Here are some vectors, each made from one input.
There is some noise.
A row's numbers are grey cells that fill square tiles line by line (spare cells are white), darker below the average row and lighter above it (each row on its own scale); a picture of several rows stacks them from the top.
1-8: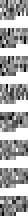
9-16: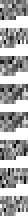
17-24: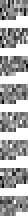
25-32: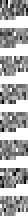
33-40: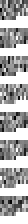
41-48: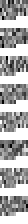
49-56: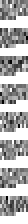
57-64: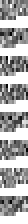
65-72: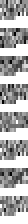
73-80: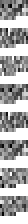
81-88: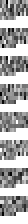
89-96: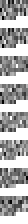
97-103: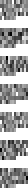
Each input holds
a true/false value, together with either a point on a 4-point line, or a point on a 7-point line.
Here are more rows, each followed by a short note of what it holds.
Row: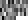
a point on a 4-point line and a true/false value
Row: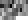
a point on a 4-point line and a true/false value
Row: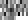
a point on a 7-point line and a true/false value
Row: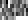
a point on a 7-point line and a true/false value
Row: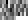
a point on a 7-point line and a true/false value
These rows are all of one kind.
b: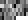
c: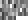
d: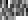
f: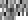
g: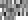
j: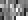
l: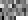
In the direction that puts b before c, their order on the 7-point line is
j, b, d, l, f, g, c.
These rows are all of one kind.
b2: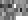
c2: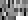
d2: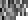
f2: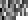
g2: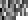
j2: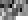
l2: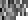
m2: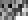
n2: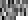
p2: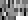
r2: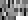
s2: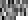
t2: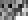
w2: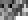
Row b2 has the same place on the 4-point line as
c2, p2 and r2.
